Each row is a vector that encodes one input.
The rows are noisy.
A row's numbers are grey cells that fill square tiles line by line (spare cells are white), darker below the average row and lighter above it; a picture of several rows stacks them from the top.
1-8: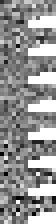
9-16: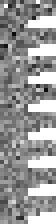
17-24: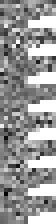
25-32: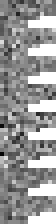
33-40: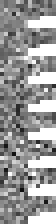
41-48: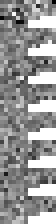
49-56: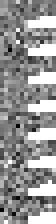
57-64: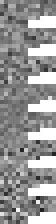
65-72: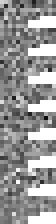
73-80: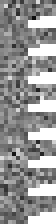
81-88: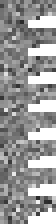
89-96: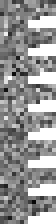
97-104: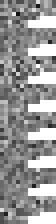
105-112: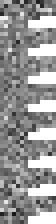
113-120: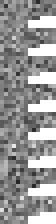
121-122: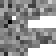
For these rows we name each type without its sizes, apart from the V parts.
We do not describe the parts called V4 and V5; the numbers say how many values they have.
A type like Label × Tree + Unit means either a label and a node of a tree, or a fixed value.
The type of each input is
Bool × Bool × Bool × Bool + Line × V4 + V5.
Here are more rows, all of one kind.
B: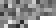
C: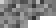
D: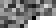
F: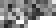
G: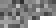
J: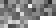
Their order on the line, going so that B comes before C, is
J, D, G, F, B, C.
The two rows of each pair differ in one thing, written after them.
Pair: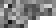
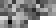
the place on the line
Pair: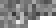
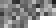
the value of V4
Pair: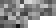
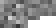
the place on the line
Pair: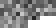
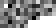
the value of V4
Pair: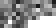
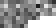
the value of V4
